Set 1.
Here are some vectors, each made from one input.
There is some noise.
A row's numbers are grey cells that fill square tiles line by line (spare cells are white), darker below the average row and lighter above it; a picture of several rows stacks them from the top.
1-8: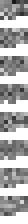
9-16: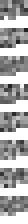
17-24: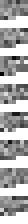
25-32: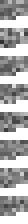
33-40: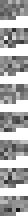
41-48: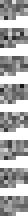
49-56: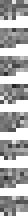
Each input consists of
a point on a 4-point line and a point on a 6-point line.
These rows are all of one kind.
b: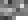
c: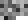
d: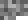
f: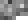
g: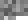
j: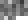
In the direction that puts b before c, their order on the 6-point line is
b, f, d, g, j, c.
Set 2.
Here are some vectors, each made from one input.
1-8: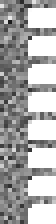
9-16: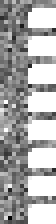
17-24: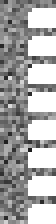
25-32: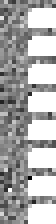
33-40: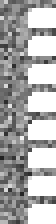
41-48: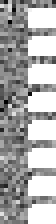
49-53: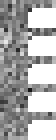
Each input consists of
three true/false values.
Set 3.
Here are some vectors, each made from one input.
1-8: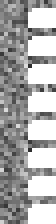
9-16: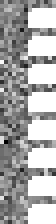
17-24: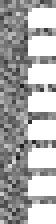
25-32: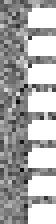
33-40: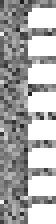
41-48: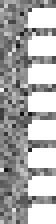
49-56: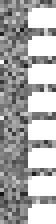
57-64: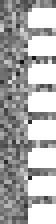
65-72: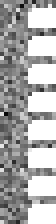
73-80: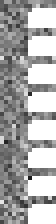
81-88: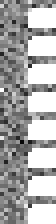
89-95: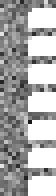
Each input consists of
a point on a 12-point line.
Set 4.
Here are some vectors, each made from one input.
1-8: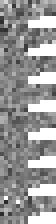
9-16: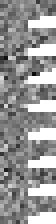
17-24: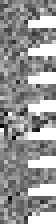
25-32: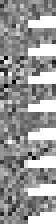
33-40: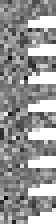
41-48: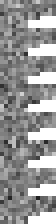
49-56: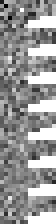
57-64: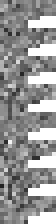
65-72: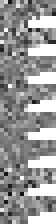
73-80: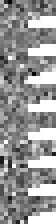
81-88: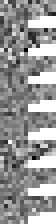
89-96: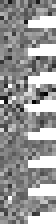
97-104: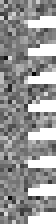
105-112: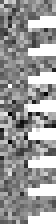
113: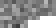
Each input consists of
a point on a 14-point line.
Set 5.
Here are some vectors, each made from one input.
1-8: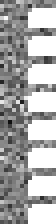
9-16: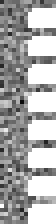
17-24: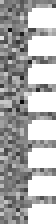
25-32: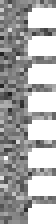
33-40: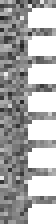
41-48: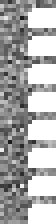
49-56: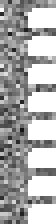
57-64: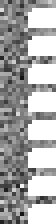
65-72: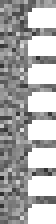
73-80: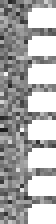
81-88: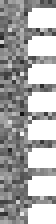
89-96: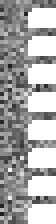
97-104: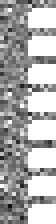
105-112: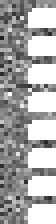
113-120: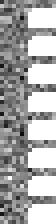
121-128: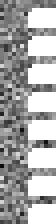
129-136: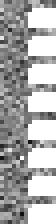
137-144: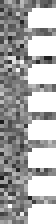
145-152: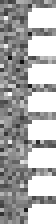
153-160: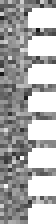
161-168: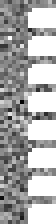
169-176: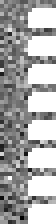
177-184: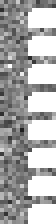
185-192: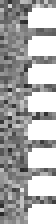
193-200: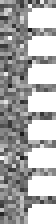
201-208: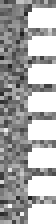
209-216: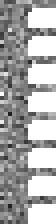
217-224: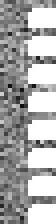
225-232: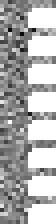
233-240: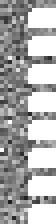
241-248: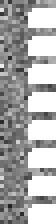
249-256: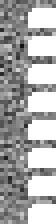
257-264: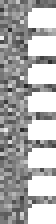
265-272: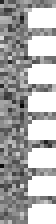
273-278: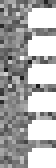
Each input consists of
a point on each of two 4-point lines.
